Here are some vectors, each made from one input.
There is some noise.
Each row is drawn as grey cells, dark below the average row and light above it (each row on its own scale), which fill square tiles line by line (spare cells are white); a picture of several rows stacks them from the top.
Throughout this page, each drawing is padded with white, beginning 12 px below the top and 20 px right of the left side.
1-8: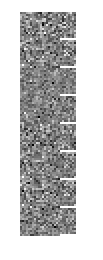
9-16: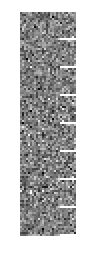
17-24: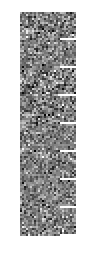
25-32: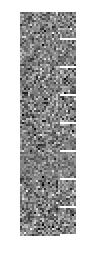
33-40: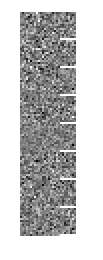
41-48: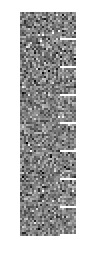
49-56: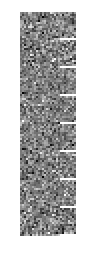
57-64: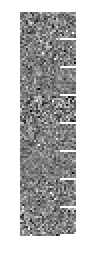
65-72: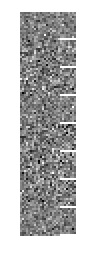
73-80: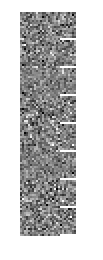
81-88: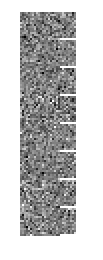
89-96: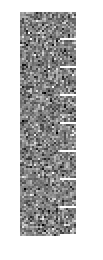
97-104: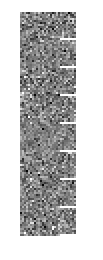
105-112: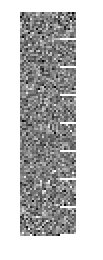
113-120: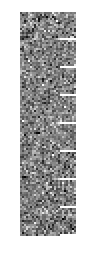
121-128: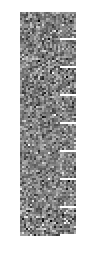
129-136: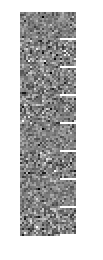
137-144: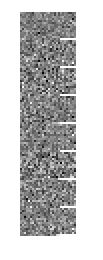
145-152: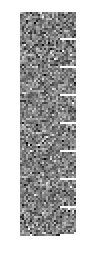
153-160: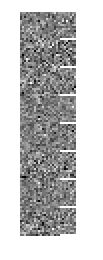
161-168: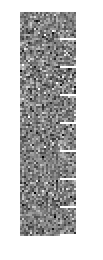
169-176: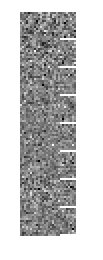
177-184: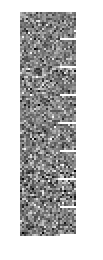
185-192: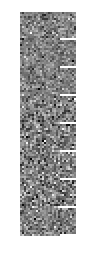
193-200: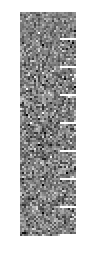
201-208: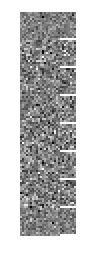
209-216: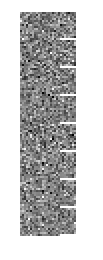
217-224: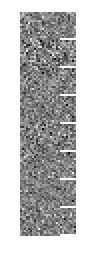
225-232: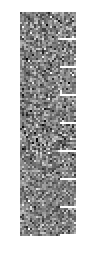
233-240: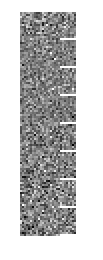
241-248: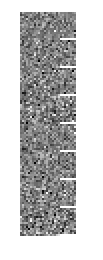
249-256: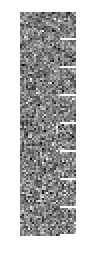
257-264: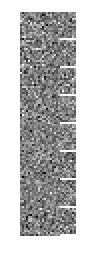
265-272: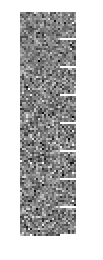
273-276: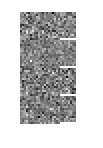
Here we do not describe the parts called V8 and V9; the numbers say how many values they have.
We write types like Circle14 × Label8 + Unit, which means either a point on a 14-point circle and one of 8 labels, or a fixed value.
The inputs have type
Bool × (Line11 + V9) × V8 + Line10.
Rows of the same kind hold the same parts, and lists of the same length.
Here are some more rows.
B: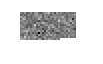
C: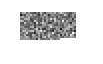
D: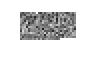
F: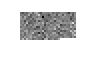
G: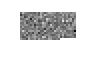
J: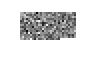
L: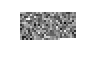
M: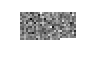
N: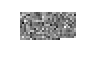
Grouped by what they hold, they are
B, C, D, F, G, L
J, N
M

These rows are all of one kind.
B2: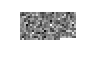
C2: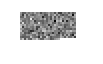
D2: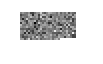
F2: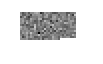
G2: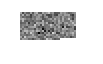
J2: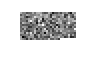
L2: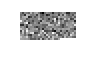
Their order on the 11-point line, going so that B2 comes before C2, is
L2, F2, B2, J2, D2, C2, G2.
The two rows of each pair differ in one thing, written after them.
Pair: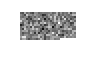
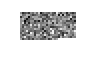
the value of V9
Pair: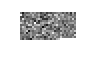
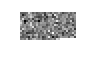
the true/false value
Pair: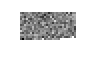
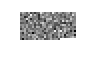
the value of V8
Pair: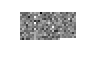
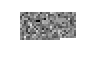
the true/false value
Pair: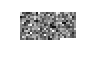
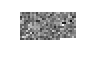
the value of V8
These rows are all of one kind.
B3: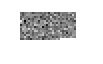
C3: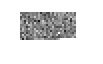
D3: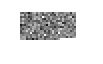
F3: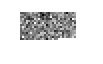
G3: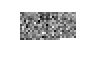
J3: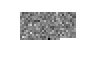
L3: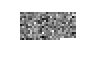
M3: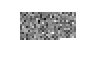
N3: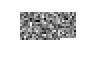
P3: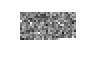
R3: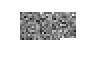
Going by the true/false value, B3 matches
J3 and N3.
